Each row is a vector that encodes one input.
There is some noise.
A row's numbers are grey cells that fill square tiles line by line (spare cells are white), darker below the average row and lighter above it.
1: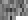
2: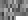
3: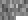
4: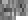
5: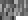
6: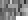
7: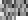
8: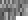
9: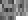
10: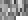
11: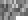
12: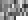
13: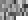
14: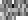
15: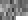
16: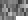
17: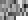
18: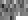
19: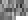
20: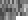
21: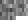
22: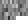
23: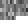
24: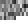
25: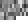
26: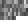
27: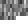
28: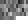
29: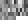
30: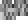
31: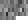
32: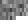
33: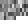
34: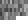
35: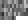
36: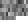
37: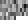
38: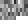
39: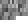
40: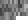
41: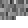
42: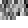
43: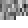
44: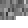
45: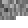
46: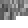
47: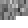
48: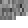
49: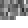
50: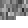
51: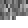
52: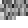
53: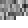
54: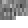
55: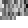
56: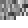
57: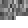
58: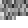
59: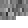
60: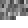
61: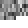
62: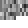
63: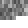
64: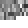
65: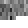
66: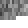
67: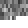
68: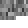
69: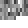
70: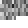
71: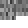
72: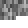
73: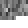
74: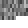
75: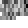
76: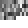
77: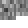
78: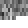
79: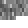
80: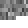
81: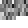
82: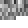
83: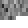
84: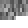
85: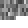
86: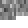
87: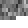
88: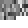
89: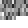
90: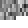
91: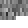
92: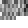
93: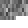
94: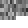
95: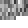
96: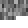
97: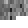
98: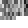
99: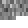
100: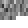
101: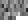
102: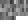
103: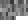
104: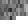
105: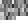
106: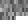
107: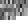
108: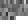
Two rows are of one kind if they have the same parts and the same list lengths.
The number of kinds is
2.
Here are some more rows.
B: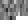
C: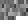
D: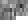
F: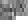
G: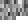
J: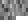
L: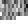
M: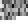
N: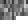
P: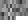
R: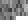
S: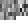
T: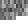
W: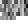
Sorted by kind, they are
B, C, D, F, J, N, P, R, T
G, L, M, S, W

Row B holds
a point on a 6-point circle, a point on a 5-point line and a true/false value.
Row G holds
a point on a 4-point line.
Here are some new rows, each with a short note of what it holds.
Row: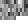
a point on a 4-point line
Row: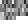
a point on a 4-point line
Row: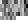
a point on a 4-point line
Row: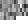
a point on a 4-point line
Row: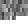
a point on a 6-point circle, a point on a 5-point line and a true/false value
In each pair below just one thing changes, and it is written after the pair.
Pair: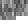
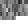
the true/false value
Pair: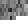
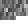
the true/false value
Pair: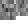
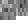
the place on the 5-point line
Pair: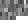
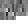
the place on the 5-point line
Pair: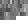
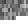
the true/false value
